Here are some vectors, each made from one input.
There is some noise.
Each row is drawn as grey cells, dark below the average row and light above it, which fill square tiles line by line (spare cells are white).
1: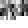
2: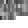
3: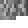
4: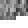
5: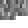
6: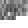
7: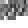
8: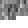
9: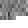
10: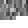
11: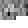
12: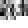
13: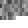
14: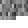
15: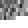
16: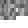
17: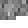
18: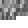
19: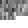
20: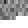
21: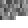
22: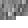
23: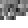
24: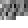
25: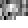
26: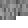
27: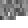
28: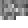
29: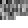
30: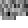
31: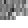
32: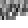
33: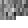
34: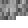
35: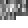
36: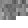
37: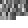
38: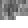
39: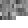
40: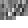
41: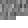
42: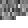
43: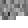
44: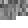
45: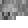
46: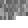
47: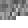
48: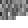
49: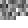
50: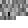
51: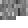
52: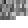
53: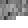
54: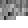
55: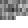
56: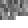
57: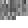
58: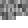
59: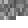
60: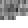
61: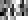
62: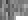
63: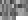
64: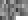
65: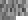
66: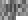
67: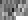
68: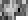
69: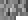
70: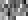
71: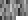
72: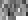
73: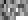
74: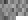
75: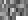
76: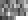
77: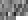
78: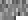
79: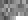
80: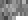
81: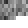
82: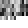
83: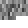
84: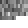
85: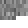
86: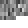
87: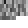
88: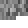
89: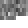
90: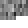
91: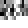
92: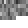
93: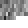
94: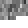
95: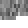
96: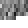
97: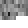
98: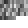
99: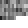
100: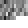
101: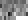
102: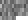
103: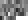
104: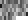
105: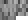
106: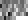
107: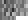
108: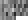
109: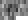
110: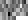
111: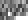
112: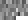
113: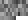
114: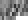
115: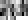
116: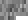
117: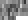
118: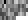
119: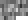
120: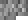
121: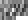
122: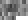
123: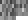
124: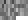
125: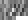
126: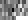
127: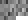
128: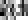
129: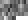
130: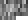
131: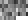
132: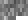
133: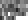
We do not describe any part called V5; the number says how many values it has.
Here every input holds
a list of up to two items, each a true/false value and a value of V5.
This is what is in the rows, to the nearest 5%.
All of them are lists of up to two items, each a true/false value and a value of V5: about 5% are empty, 40% hold one and 55% two.
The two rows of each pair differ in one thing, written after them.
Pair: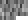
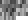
the value of V5 in item 2 of the list
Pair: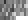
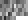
the value of V5 in item 1 of the list
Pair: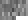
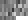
the true/false value in item 1 of the list
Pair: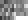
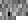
the value of V5 in item 1 of the list
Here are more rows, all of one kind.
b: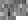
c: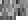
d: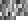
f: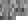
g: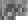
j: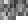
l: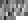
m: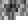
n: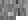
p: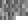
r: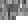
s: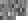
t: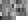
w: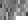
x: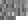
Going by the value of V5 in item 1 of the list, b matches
m, p, s and t.
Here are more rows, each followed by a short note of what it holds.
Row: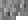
a list of one item
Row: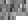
a list of two items
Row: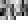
the empty list
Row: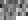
a list of two items
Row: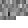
a list of two items
